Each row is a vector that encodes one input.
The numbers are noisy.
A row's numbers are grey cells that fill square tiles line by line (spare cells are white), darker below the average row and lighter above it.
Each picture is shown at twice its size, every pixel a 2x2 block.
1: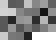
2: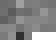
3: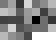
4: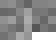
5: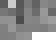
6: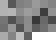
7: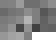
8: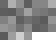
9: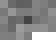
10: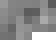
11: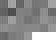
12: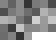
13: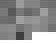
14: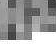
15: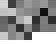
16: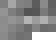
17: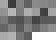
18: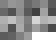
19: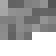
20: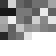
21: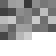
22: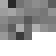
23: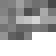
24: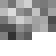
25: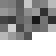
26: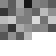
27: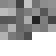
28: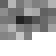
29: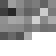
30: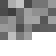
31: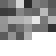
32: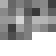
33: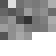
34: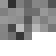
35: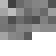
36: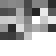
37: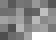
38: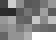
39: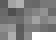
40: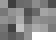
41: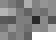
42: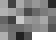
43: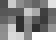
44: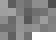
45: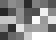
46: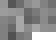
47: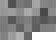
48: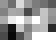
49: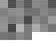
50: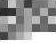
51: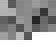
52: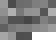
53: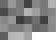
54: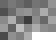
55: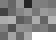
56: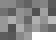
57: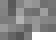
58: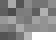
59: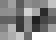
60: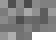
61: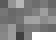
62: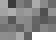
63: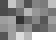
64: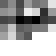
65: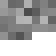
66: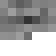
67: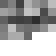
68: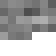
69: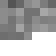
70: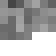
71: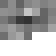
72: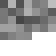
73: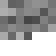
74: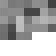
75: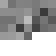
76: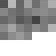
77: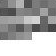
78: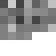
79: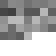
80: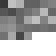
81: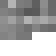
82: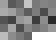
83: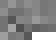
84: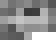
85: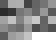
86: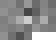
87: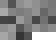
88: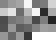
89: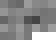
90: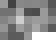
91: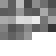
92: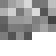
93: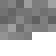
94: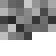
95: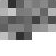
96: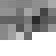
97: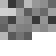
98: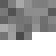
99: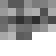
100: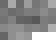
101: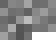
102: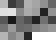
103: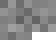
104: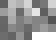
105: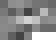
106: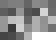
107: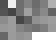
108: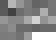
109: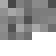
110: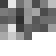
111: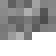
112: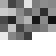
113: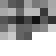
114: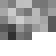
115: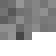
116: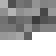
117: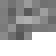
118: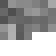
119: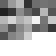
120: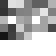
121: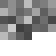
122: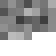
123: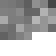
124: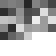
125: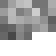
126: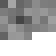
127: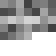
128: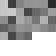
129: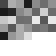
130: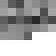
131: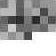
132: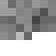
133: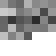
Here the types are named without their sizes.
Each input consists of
a list of points on a line.
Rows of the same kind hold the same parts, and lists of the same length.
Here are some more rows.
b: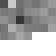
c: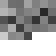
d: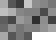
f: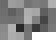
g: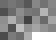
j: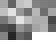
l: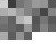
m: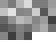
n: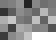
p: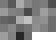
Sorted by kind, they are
b, c
d, g, p
f, l, n
j, m

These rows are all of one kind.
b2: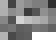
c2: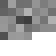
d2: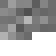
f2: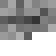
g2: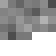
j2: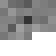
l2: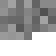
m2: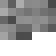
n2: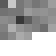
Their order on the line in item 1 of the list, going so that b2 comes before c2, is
m2, b2, d2, l2, g2, f2, n2, c2, j2.
